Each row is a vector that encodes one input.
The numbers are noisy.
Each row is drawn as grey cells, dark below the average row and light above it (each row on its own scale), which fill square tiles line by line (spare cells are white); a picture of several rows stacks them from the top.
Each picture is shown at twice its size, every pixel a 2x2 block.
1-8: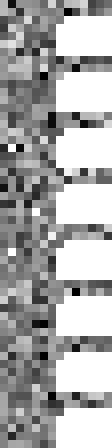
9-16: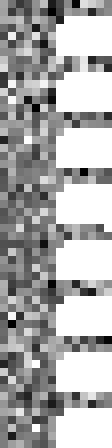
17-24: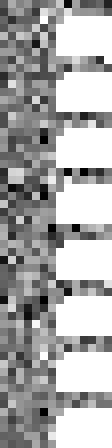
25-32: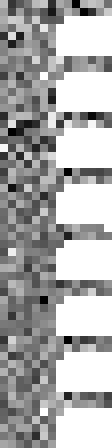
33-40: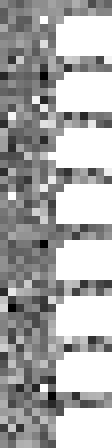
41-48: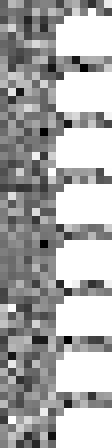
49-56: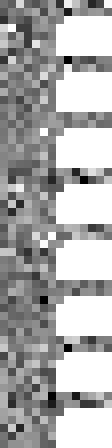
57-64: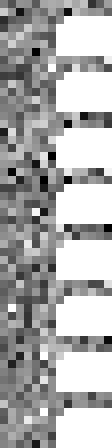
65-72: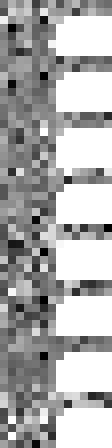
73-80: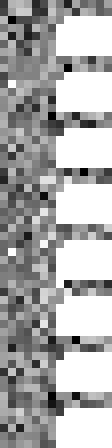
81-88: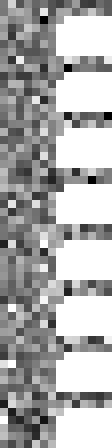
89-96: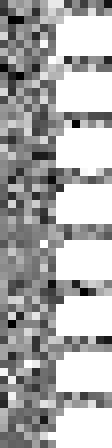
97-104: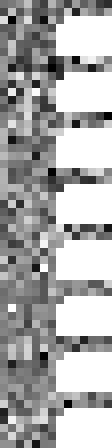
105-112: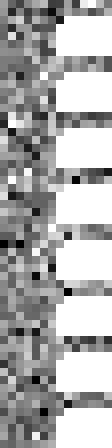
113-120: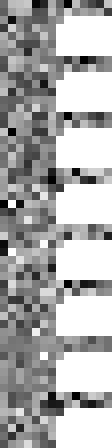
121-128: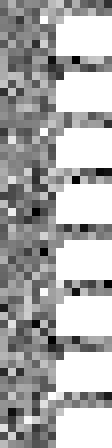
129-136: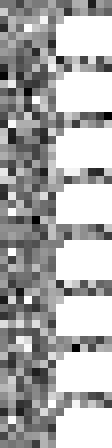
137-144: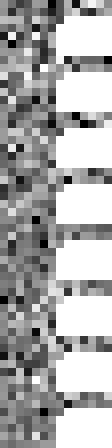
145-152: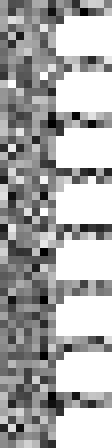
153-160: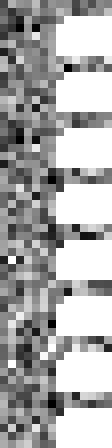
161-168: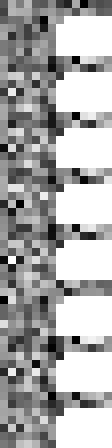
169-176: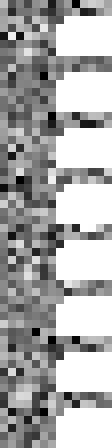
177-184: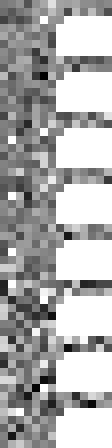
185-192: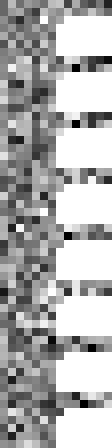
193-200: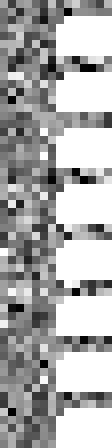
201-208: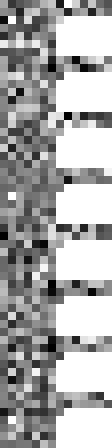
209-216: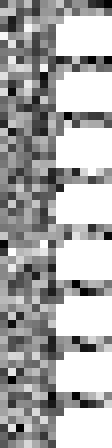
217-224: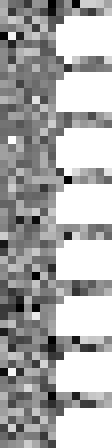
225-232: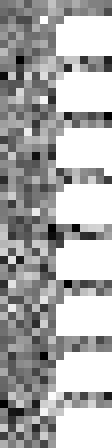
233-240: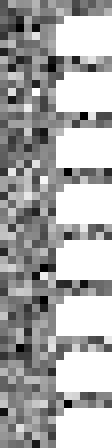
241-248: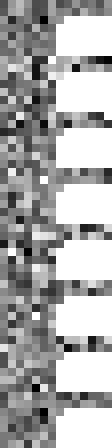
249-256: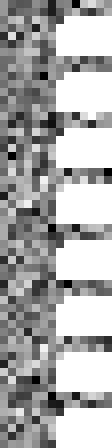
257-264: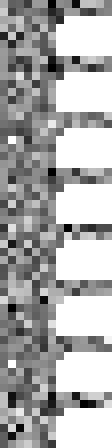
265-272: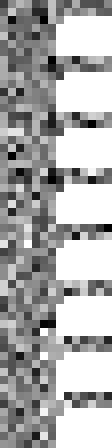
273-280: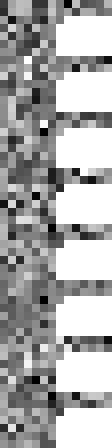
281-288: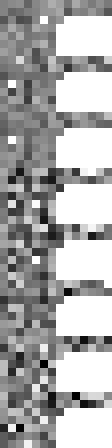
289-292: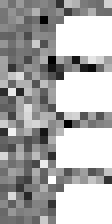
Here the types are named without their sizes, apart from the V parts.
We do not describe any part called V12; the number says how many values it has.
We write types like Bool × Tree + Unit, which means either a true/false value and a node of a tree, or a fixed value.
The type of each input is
Bool × Circle × (Tree + V12) + Line × Line + Unit.
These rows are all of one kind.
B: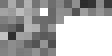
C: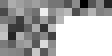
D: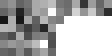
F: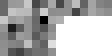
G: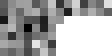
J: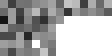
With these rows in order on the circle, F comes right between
B and J.
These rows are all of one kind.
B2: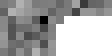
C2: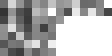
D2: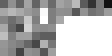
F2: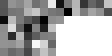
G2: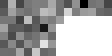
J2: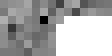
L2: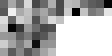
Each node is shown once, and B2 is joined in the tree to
D2, F2 and J2.
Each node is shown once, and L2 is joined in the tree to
D2.
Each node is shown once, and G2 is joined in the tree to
F2.
